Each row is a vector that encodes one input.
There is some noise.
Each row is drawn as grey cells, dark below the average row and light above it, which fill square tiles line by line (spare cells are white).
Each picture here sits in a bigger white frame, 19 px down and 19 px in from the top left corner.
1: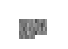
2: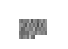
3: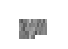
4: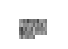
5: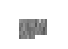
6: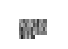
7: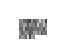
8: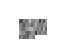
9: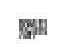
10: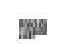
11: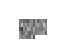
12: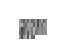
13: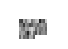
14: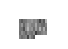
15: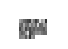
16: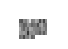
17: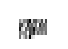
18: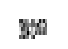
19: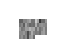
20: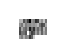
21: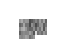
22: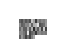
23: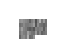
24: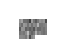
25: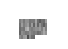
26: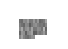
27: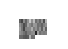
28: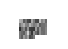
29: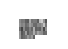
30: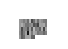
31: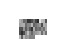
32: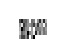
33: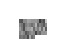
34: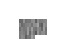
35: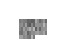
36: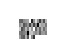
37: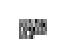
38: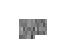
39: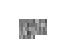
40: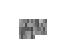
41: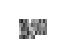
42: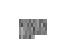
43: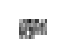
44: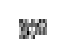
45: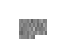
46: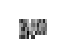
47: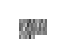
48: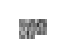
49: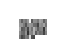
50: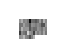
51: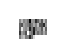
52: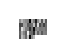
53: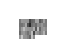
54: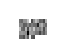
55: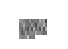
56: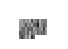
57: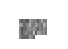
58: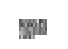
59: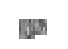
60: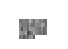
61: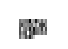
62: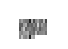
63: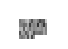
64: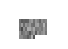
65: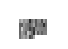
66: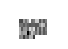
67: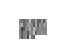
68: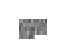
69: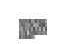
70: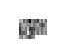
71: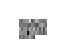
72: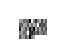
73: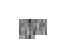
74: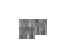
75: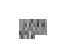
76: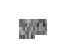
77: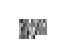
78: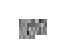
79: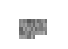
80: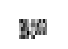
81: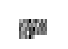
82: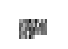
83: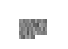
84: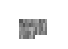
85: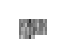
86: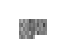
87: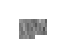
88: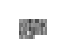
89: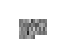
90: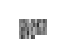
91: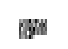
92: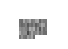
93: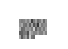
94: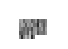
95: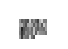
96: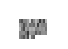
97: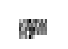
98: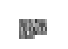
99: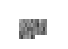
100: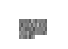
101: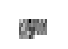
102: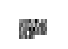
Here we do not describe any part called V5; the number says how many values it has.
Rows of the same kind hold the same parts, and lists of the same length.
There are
2 kinds of row.
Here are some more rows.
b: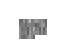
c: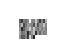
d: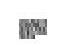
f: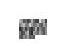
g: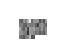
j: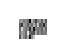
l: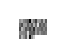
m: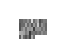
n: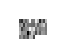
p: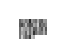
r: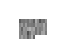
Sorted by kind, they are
b, d, f, g, j, l, m
c, n, p, r

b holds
a point on a 4-point line, a true/false value and a value of V5.
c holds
a point on a 4-point line.
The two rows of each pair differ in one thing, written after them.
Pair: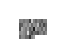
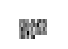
the value of V5
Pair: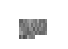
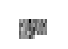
the true/false value
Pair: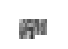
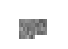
the value of V5
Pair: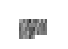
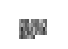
the place on the 4-point line
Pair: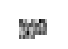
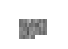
the true/false value
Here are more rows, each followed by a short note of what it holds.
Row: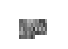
a point on a 4-point line, a true/false value and a value of V5
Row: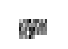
a point on a 4-point line, a true/false value and a value of V5
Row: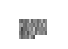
a point on a 4-point line
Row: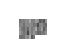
a point on a 4-point line, a true/false value and a value of V5
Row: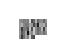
a point on a 4-point line, a true/false value and a value of V5
